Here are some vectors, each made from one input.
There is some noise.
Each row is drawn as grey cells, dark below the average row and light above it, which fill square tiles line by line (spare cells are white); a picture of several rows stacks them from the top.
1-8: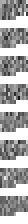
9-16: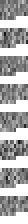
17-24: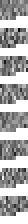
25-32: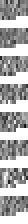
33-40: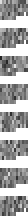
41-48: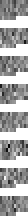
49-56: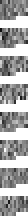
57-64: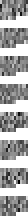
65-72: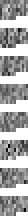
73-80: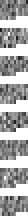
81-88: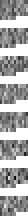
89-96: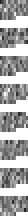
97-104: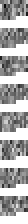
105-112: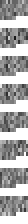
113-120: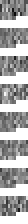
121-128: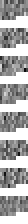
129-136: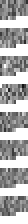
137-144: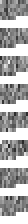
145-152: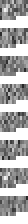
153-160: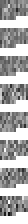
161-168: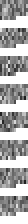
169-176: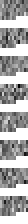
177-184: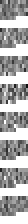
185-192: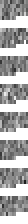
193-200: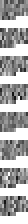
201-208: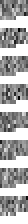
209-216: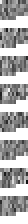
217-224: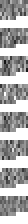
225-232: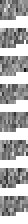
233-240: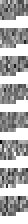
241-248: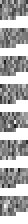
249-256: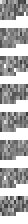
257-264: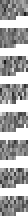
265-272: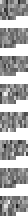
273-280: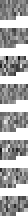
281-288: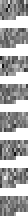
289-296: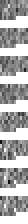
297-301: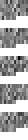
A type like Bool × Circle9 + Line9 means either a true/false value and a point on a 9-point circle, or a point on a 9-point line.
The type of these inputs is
Label10 × Line17 + Tree13.
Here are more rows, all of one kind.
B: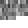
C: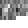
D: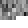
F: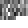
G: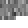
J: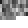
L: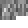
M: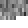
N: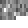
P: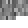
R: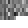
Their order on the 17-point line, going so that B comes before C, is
D, M, J, P, B, R, G, F, L, C, N.
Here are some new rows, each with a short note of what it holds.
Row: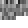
a node of a 13-node tree
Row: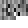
a node of a 13-node tree
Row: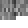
one of 10 labels and a point on a 17-point line
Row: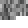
a node of a 13-node tree
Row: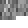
one of 10 labels and a point on a 17-point line
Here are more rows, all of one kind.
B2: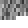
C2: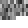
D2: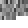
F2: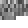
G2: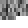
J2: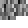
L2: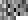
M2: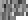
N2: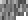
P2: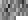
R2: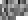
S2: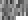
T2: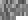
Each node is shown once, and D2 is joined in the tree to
S2.
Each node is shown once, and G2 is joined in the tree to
L2 and R2.
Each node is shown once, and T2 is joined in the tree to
B2, J2, P2 and R2.
